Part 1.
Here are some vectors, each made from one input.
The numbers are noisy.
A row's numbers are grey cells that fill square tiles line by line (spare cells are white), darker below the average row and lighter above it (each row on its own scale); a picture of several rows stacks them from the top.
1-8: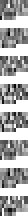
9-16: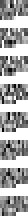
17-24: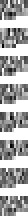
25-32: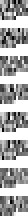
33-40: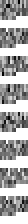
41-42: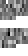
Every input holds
a point on a 9-point line.
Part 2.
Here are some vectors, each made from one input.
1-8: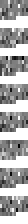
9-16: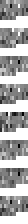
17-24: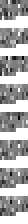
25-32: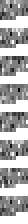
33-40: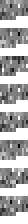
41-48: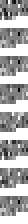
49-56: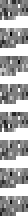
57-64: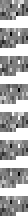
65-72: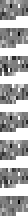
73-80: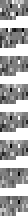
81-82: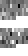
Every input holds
a point on an 11-point line.
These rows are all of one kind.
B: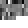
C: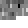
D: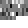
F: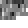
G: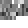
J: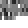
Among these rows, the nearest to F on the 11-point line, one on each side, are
B and C.
